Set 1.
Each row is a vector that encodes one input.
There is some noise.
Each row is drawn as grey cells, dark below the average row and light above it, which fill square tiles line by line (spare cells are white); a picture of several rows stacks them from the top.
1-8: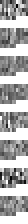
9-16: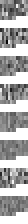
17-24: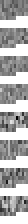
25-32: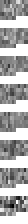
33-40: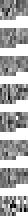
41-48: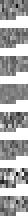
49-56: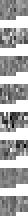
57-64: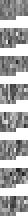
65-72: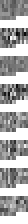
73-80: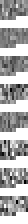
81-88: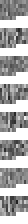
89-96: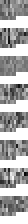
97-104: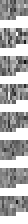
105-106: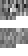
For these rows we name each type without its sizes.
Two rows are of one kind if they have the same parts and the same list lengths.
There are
2 kinds of row.
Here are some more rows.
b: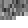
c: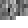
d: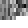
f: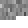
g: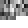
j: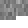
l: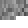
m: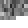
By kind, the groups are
b, g, j, m
c, d, f, l

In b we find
a point on each of two lines and a true/false value.
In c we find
a point on a circle.
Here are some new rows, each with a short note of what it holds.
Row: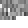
a point on a circle
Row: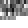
a point on a circle
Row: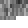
a point on a circle
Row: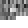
a point on each of two lines and a true/false value
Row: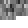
a point on a circle
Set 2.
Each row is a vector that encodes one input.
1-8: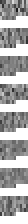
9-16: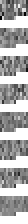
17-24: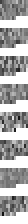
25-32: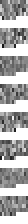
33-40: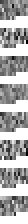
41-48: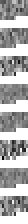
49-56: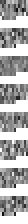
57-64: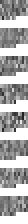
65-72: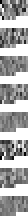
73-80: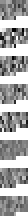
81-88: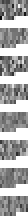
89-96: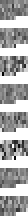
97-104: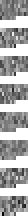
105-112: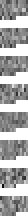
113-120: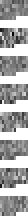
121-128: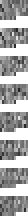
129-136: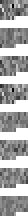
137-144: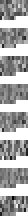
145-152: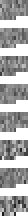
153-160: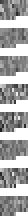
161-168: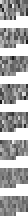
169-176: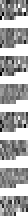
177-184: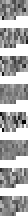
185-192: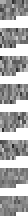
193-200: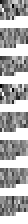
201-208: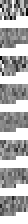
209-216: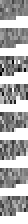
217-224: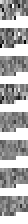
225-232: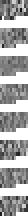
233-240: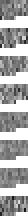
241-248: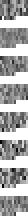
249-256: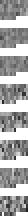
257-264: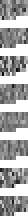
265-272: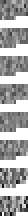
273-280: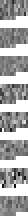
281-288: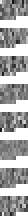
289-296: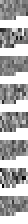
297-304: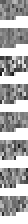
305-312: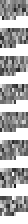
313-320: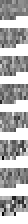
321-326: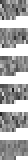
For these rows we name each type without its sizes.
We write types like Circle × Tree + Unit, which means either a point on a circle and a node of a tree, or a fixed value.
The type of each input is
List(Line).
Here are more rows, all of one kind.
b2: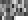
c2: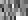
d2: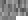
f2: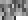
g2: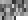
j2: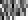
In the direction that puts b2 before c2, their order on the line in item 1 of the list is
j2, b2, d2, f2, c2, g2.
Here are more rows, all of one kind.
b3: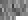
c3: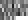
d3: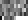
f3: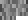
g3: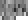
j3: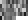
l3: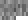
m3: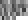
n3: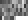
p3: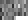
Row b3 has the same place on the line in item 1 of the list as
d3, g3 and l3.
